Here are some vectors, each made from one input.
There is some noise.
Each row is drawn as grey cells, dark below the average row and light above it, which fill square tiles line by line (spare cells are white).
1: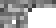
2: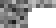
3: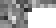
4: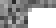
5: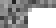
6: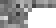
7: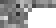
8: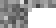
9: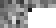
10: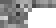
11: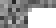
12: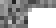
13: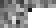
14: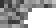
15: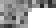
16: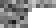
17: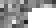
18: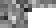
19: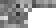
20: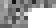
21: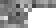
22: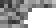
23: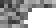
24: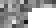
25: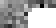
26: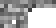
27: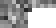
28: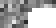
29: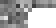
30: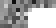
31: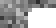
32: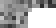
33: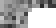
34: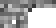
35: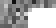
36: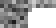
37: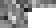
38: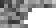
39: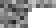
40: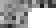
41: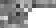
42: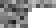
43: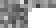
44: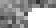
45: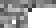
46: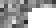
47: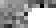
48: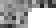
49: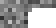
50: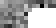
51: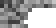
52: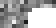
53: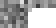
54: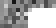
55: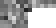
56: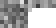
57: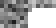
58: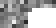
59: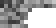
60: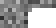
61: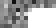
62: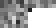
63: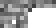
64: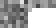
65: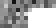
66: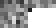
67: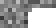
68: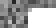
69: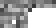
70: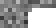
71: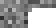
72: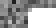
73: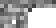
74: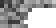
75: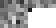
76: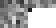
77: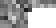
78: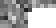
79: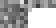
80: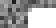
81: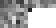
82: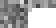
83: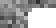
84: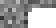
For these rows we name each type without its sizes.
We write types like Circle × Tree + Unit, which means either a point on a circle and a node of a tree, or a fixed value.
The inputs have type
Bool × Bool × Bool + Line.
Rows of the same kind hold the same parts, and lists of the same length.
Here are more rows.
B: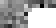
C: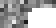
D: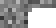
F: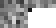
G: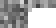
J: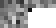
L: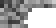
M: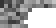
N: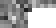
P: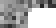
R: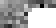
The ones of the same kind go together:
B, D, P, R
C, F, G, J, L, M, N

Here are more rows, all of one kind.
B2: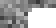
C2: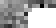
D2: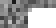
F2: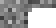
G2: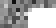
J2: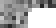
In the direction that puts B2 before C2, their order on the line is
G2, D2, F2, B2, C2, J2.
